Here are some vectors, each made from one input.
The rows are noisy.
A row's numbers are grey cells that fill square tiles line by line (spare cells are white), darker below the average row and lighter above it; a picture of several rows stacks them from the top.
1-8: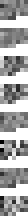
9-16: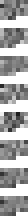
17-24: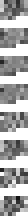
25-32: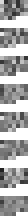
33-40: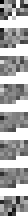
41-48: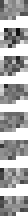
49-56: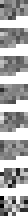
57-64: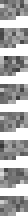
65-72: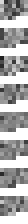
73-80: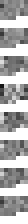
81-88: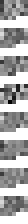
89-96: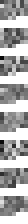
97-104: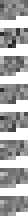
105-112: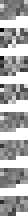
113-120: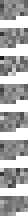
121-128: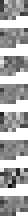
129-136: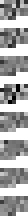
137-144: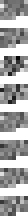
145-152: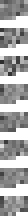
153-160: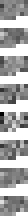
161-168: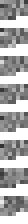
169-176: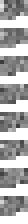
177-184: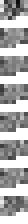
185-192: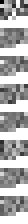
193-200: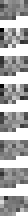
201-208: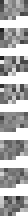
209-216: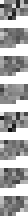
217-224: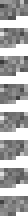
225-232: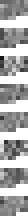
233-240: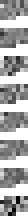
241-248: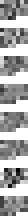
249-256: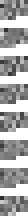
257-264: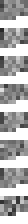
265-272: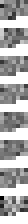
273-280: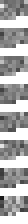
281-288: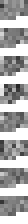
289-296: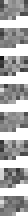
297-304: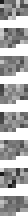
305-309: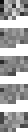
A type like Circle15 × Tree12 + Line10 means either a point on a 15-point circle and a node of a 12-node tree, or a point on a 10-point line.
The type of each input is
Circle14 + Circle16.
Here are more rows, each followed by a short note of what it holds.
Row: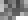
a point on a 14-point circle
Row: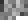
a point on a 16-point circle
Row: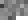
a point on a 16-point circle
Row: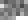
a point on a 14-point circle
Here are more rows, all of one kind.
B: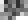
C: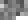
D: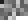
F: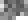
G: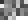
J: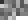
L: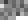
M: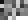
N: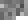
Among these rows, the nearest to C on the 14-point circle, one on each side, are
L and N.
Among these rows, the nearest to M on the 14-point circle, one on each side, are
D and N.
